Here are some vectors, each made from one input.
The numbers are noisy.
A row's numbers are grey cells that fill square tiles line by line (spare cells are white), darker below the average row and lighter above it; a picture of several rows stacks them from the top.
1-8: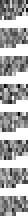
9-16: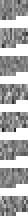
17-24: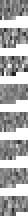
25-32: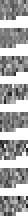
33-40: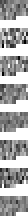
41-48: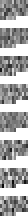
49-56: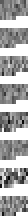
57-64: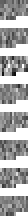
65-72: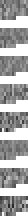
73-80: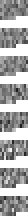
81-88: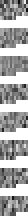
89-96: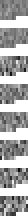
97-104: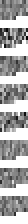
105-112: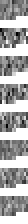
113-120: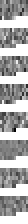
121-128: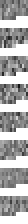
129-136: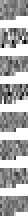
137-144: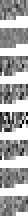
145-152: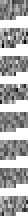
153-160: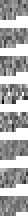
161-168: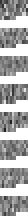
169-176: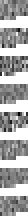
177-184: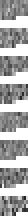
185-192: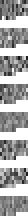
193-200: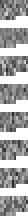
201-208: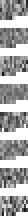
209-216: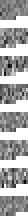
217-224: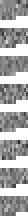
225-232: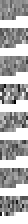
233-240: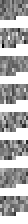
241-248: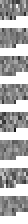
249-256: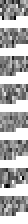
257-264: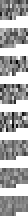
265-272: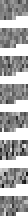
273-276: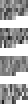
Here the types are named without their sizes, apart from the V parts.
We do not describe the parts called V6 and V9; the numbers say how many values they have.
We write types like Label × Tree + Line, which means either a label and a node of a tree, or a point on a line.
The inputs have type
Bool × (Circle + V9) + V6.
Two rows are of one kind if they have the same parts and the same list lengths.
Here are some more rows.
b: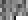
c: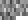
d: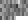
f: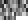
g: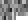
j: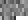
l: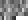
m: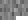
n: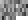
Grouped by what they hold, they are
b, c, j, l
d, m, n
f, g

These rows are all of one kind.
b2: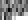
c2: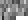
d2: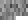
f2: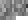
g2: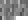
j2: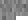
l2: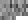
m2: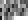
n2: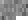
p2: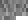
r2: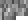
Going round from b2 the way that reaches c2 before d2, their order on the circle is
b2, r2, j2, p2, l2, c2, n2, g2, d2, f2, m2.
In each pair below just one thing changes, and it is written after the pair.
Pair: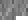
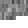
the value of V9
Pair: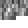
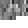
the value of V9
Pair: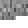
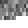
the value of V9
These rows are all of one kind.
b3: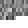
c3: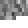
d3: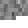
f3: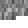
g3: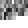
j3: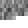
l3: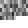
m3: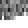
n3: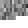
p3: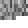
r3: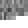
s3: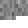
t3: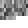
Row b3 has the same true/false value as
g3, n3 and p3.
